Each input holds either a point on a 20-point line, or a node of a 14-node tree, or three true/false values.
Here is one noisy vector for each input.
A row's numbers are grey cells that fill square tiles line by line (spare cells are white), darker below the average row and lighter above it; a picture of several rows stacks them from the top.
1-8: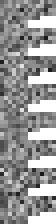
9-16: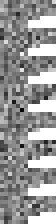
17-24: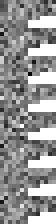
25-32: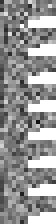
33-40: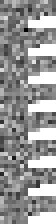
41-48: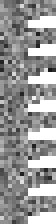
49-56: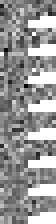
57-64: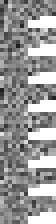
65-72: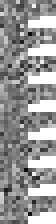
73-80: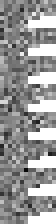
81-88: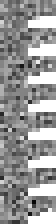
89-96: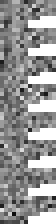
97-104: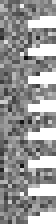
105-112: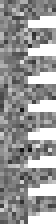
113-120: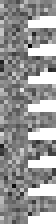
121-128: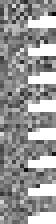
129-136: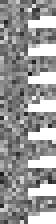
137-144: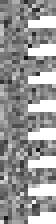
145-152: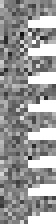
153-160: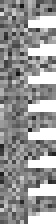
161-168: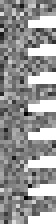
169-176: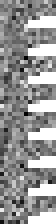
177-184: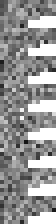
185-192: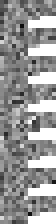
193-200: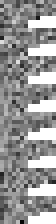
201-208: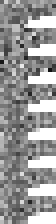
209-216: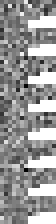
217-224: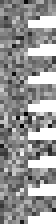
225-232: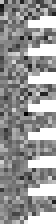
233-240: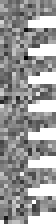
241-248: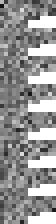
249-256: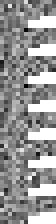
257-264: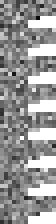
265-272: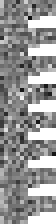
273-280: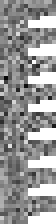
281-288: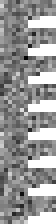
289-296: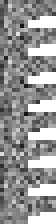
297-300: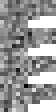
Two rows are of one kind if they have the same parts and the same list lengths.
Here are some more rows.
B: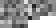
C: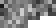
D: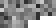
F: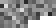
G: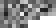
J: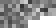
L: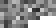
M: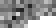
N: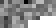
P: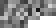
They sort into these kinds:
B
C, D, F, L, N, P
G, J, M

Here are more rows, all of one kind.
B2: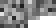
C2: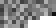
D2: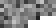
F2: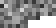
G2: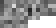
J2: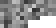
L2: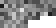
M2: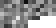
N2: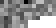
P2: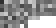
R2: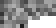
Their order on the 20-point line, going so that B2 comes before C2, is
B2, P2, G2, R2, C2, L2, F2, D2, N2, M2, J2.
